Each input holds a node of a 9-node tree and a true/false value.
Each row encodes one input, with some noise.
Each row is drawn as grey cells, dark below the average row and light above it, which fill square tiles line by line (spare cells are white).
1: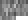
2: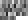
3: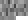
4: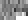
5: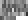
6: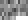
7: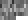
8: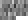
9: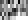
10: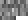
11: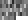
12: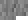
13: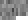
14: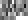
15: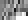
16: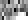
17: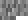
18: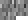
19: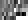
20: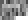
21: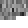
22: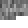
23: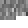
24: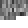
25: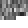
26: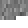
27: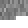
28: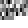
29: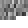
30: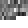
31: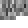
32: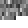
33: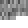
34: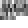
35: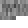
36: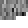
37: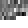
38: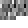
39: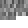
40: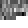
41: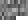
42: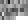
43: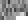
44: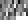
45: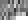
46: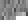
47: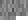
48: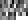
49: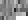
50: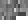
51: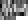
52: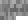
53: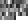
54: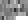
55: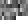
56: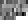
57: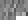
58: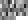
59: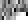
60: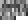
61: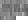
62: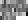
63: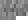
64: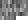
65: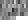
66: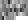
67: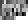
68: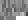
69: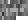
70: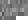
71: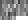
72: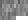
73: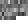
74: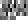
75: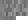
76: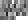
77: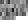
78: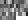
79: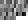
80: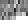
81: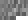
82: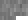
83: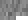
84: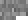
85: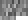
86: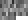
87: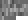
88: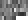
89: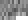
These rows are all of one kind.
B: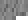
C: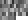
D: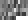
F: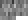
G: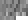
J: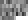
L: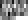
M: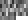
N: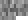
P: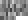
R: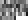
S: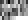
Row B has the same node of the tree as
J, L, M and N.
